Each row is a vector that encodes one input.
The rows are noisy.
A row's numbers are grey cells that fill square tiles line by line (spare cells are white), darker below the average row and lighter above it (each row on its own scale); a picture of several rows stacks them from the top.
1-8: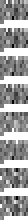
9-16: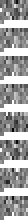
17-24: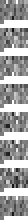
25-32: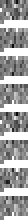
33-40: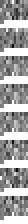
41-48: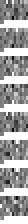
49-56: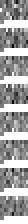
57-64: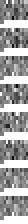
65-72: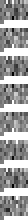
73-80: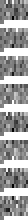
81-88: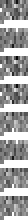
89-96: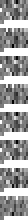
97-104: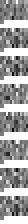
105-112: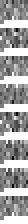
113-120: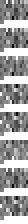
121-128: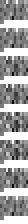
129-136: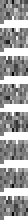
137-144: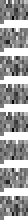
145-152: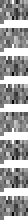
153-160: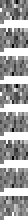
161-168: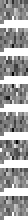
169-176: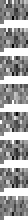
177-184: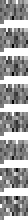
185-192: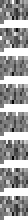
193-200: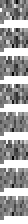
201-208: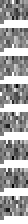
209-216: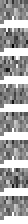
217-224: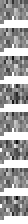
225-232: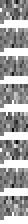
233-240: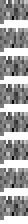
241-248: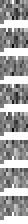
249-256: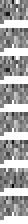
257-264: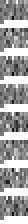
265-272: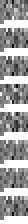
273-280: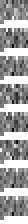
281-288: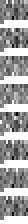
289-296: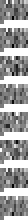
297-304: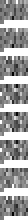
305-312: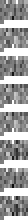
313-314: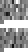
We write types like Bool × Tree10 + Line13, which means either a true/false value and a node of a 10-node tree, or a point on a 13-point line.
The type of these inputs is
Line7.
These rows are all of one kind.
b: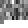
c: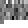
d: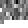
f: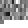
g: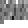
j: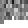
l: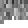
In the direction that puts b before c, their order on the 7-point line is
d, b, c, g, f, j, l.
